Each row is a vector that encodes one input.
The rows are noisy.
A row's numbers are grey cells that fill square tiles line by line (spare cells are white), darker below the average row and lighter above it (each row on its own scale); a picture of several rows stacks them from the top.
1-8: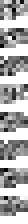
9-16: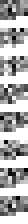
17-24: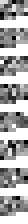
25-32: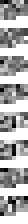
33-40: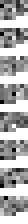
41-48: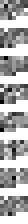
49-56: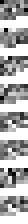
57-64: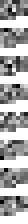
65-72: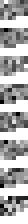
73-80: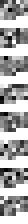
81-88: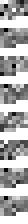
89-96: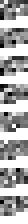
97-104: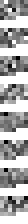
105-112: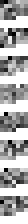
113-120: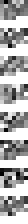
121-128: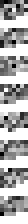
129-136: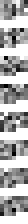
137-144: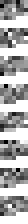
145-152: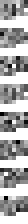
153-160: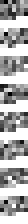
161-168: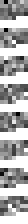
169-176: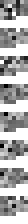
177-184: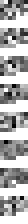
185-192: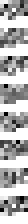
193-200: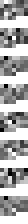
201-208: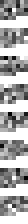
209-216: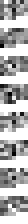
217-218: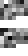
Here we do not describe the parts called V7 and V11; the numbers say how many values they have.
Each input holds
a value of V11, together with either a point on a 10-point line, or a true/false value and a value of V7.
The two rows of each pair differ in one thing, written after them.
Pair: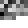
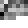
the value of V7
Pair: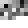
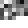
the true/false value
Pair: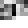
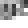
the true/false value
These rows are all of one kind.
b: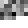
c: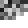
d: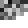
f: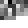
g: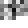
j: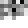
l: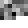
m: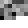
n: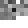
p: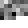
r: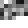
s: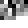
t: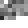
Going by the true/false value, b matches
j and n.
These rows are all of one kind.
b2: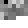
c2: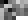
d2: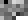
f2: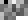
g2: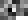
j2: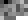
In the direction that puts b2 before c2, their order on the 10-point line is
f2, d2, b2, j2, c2, g2.
